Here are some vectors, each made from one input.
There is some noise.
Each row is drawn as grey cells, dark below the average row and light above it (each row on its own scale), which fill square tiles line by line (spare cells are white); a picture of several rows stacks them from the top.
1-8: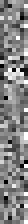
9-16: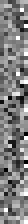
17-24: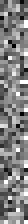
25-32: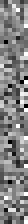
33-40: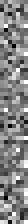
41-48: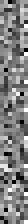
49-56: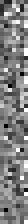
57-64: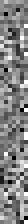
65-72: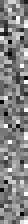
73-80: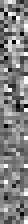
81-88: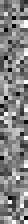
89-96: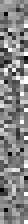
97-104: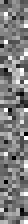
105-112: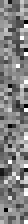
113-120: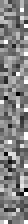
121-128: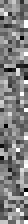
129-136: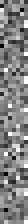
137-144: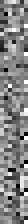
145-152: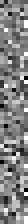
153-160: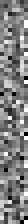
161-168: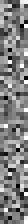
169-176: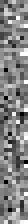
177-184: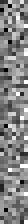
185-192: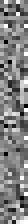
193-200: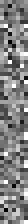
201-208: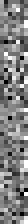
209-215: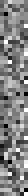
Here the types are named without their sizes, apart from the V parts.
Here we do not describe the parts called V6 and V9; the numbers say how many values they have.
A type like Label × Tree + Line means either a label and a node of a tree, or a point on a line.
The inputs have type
(Bool × Bool × Bool + V9) × Tree + V6.
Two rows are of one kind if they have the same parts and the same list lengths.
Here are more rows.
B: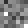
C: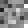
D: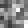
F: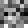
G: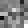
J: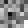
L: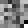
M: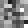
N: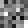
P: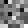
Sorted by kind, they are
B, D, G, J, N
C, F, P
L, M

